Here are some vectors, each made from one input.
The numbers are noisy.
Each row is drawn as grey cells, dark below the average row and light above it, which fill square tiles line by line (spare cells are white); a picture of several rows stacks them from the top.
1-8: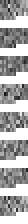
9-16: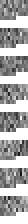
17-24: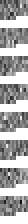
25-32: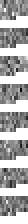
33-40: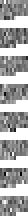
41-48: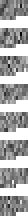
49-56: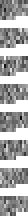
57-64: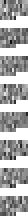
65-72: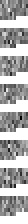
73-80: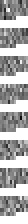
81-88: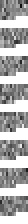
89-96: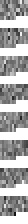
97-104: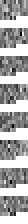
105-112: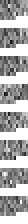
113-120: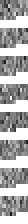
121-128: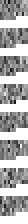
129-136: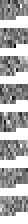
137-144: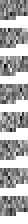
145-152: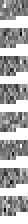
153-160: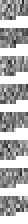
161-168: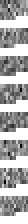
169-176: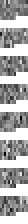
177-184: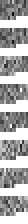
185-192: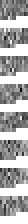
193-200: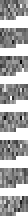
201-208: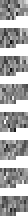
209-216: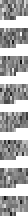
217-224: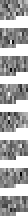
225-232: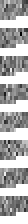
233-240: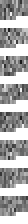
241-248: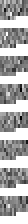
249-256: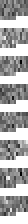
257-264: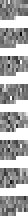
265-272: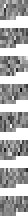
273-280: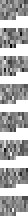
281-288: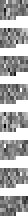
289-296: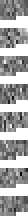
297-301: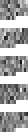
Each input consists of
a node of a 15-node tree, together with a list of up to three points on a 10-point line.
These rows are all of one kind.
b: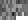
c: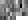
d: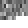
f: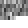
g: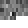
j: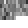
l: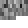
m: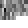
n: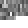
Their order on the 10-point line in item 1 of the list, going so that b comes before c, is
m, f, n, j, b, g, l, c, d.
